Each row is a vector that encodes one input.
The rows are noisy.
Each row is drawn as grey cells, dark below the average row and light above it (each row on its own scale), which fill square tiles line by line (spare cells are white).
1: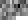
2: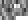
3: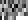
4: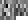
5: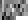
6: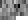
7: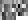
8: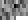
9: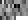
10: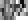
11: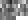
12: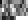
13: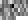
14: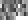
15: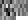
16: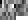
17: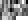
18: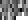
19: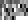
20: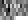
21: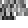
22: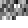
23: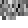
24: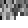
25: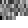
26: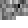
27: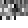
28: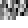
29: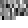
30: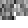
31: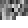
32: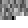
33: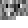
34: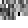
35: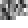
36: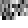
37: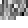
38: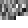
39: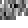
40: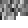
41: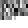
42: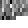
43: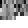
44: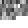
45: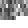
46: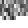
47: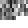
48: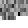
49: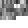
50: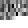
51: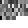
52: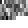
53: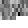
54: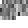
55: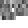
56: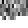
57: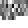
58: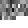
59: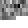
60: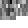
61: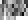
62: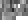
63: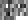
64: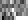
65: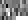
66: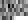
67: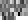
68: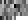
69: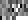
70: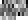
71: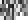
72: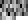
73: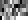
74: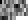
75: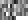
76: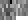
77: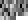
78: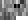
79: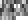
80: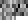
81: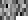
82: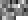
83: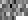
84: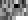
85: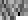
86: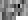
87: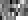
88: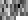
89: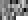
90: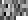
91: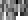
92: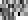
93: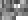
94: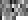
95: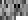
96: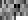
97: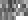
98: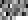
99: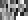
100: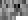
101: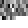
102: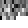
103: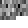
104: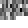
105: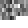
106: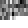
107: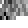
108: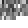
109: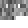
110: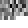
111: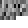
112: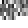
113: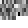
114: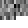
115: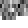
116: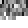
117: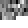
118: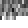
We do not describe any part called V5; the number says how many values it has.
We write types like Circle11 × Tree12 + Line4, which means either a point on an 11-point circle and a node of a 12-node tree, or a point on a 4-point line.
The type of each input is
Bool × (Tree7 + V5).
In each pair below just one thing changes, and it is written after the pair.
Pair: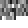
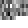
the true/false value
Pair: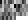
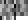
the true/false value
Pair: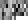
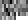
the value of V5
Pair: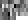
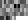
the true/false value
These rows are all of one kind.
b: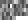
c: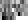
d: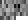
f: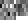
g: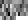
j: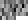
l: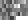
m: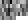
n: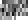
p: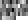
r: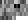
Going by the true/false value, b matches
c, l, m and r.
